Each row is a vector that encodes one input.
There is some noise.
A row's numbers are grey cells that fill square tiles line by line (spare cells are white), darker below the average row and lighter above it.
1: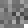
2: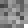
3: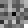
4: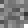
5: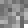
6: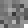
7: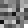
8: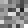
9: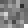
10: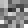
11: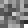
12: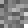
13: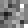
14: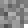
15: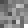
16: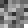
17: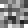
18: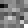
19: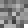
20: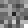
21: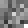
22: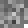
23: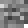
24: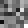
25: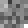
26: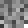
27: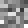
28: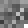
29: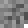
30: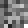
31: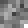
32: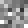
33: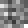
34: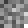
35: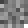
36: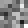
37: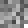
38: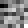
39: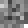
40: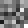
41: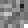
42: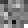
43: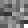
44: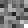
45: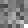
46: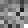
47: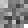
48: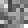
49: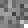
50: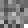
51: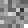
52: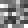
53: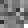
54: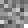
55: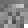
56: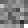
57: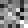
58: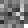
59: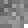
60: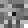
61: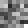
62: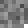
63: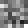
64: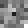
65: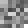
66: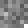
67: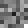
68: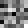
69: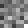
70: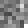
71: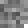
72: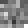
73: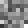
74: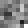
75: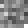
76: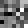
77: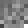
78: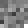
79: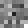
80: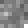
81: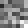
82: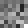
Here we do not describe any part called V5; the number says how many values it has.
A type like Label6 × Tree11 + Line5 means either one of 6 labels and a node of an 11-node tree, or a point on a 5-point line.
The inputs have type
Bool × Bool × Bool × (Tree8 + Unit) × V5.
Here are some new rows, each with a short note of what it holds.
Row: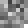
a node of an 8-node tree, three true/false values and a value of V5
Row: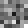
three true/false values and a value of V5
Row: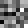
three true/false values and a value of V5
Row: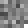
a node of an 8-node tree, three true/false values and a value of V5
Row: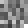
a node of an 8-node tree, three true/false values and a value of V5
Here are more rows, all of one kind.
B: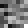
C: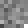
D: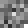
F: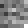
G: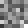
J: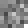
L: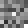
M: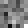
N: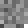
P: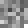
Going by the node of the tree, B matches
D, L and M.
